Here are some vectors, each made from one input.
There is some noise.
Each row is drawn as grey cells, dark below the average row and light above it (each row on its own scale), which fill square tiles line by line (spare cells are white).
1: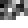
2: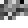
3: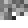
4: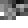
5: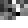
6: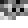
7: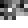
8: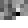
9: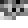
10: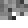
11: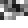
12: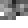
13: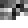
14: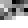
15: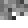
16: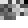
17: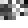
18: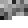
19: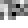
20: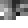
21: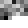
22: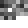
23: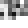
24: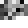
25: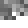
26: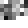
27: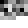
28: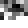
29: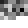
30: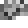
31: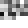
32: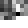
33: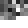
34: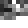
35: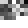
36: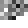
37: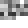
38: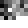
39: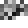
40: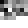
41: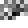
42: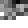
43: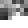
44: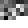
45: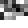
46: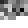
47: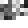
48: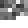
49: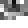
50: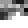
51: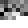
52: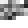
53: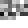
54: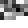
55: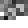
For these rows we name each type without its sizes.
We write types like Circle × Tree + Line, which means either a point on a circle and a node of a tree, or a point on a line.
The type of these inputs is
Label.
